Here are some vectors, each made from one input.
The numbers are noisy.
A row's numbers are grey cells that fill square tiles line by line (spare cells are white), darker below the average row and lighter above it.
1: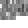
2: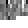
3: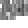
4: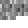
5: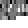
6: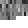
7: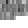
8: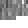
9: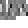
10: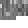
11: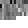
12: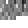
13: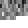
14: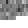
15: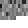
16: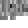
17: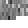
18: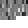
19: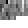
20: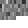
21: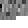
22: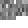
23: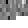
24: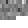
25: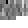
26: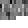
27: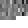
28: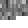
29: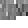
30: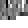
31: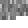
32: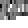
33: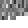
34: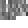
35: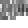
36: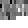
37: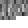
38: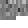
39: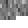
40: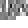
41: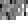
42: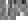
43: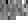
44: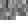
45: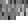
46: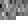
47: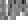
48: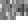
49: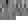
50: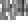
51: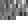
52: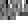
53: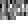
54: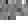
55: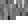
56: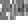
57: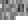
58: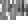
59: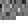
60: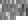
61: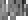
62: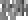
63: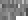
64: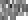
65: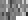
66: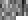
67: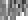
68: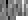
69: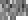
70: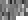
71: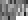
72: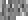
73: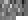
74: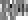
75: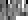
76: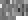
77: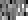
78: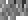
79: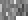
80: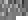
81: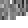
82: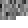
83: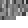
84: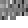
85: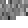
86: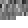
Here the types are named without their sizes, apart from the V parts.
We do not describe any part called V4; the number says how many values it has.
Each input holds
a point on a line, together with either a point on a line, or a value of V4.
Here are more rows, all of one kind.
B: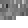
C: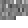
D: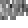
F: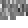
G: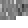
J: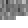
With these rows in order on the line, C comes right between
D and J.
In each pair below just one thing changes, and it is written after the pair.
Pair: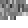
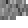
the place on the line
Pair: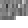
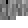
the value of V4
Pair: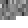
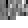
the place on the line
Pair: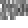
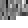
the value of V4
